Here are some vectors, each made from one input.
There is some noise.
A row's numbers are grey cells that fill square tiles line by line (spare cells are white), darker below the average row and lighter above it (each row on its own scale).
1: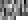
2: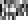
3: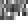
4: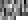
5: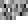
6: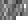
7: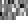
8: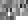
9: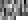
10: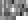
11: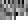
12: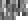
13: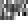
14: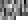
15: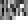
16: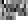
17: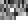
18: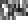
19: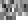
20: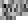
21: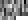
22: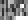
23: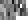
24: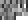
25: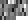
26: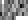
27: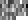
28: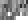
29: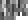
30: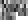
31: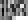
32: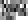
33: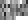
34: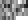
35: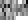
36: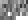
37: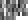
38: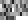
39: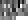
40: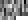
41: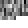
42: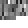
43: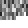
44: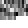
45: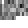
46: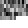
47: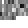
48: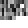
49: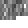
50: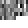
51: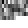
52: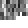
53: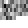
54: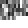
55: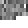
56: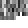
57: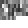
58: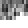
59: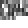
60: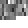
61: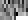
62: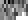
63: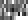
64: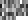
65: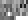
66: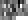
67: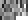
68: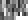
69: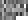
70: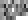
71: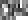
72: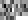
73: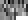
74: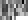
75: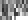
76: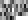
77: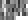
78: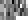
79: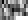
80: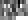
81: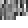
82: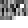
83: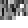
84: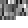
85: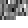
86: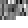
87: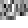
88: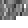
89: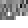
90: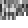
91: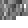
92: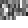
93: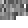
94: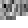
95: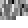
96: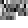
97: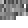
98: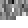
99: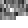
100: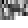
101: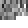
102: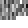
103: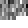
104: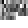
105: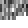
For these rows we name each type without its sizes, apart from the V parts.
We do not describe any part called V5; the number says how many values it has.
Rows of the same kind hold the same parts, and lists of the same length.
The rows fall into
3 kinds.
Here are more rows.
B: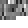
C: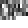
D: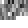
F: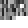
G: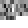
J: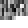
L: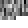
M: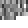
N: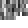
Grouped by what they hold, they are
B, C, F, J, N
D, G, M
L

